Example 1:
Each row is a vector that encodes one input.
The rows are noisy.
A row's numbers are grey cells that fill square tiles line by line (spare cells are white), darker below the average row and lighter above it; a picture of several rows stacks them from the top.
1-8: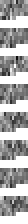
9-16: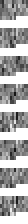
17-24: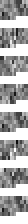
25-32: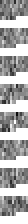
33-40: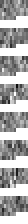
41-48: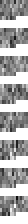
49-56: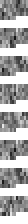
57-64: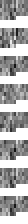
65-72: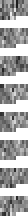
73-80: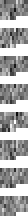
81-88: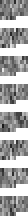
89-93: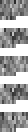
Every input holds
four true/false values.
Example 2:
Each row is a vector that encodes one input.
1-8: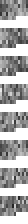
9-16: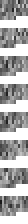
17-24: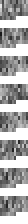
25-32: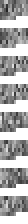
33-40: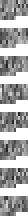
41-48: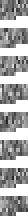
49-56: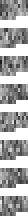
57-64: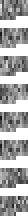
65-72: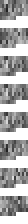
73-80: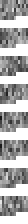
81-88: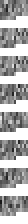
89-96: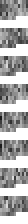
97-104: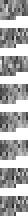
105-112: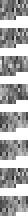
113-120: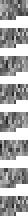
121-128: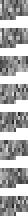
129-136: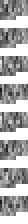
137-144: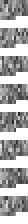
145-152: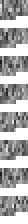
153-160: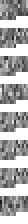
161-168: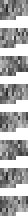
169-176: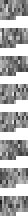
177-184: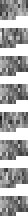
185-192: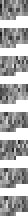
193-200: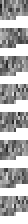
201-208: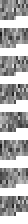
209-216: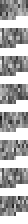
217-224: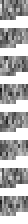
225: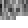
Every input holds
three true/false values.
